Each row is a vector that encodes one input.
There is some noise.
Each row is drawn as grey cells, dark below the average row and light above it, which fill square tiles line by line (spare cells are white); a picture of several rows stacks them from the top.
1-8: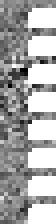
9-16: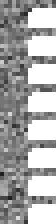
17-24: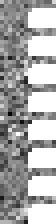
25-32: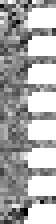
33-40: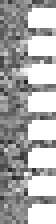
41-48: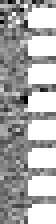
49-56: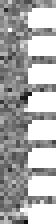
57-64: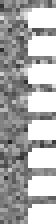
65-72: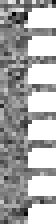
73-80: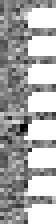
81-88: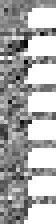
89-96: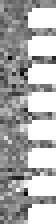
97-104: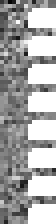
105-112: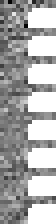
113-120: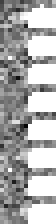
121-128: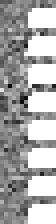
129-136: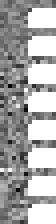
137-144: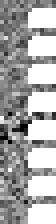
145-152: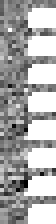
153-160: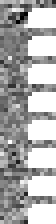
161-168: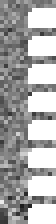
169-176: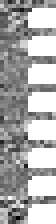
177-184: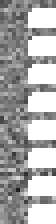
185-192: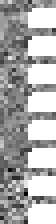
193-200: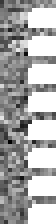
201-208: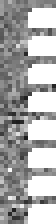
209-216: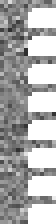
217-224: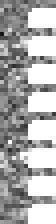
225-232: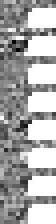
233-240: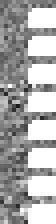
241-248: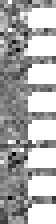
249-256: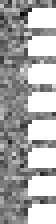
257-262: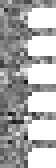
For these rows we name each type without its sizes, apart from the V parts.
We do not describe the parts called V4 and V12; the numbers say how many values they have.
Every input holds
a value of V4, together with either a label, or a point on a line and a value of V12.
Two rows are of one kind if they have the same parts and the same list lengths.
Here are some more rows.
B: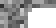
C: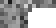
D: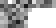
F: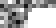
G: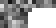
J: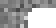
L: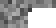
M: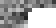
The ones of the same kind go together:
B, C, F, J, L, M
D, G

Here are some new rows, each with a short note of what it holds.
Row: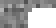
a label and a value of V4
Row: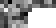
a point on a line, a value of V4 and a value of V12
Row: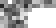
a label and a value of V4
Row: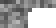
a label and a value of V4
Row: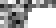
a point on a line, a value of V4 and a value of V12
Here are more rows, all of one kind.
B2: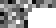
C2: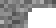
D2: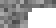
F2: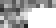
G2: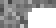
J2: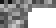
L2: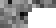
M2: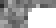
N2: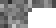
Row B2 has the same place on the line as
D2, F2 and L2.
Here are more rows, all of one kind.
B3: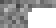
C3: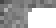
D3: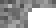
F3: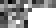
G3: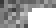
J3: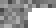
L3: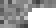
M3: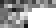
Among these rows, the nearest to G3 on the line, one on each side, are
C3 and M3.
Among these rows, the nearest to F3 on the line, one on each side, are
D3 and M3.
